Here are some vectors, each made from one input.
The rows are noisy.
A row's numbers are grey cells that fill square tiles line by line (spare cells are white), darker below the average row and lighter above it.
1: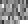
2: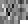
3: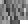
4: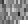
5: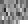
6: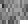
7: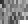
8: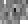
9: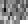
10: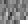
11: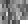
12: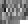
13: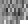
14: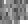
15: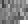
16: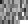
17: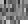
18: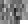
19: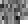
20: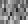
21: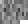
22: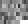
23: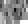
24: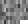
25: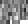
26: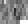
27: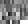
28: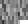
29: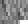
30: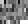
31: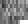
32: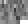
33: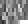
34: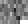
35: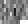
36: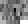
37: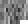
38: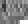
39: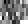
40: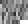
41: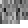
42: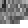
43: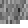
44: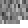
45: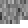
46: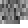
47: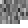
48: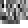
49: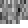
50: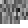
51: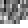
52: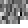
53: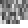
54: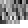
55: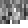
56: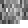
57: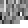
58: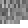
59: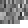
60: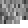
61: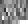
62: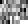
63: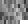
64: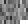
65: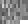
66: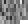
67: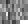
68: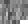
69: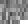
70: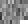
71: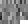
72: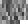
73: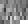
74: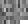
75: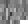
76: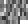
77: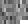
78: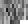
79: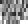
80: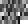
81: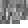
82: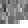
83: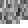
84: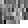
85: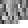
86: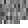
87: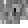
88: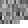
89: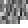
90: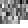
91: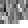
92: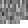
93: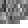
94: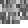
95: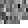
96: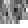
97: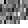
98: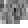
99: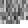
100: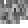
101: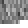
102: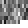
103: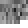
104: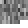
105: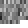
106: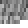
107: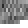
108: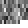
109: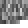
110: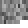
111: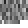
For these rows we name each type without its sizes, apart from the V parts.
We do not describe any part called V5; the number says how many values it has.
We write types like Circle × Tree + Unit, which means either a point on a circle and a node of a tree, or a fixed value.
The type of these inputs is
List(Line) × V5.
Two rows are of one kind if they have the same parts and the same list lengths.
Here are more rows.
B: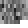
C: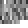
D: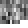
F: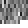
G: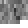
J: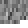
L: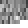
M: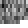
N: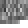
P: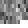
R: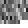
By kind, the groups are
B, G, M
C, J, L, N, P, R
D, F

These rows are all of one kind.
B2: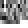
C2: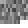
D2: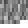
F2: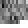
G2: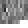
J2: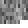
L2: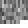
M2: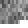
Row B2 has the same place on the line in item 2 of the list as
C2 and J2.
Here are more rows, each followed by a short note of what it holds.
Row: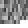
a value of V5, together with a list of two items
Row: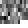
a value of V5, together with the empty list
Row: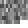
a value of V5, together with a list of two items
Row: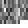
a value of V5, together with the empty list
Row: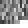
a value of V5, together with the empty list
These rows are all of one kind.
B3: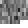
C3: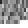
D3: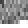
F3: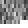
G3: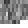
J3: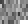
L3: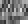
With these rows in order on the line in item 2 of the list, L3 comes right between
D3 and J3.
